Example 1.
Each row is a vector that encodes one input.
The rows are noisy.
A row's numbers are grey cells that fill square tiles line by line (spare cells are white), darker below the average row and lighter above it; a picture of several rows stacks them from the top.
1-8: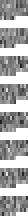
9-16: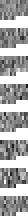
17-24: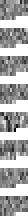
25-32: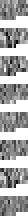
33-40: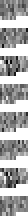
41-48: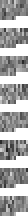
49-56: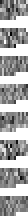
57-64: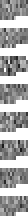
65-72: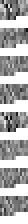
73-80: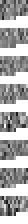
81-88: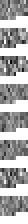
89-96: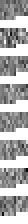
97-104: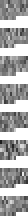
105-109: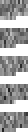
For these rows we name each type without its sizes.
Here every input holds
either a point on a line, or a node of each of two trees.
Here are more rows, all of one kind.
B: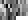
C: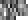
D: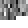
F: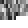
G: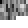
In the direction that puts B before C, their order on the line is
F, B, D, C, G.
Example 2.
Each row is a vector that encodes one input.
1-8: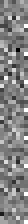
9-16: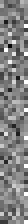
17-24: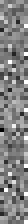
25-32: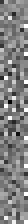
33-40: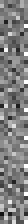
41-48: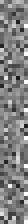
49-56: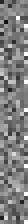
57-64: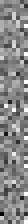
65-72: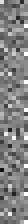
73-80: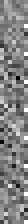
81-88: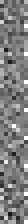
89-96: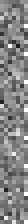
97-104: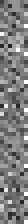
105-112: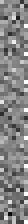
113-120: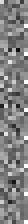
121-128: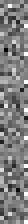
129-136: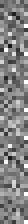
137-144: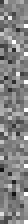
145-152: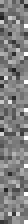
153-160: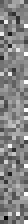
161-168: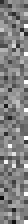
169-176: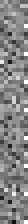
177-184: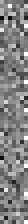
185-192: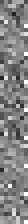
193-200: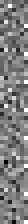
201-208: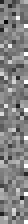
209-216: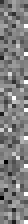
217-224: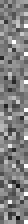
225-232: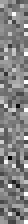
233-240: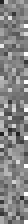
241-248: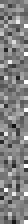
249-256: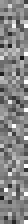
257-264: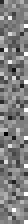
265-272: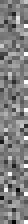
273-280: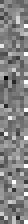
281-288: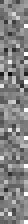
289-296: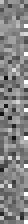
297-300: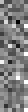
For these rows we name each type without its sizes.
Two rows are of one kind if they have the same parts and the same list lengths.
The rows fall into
4 kinds.
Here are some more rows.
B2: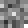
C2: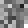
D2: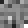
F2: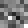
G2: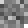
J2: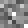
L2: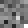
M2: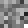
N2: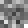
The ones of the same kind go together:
B2, G2, J2, N2
C2, L2
D2, F2
M2

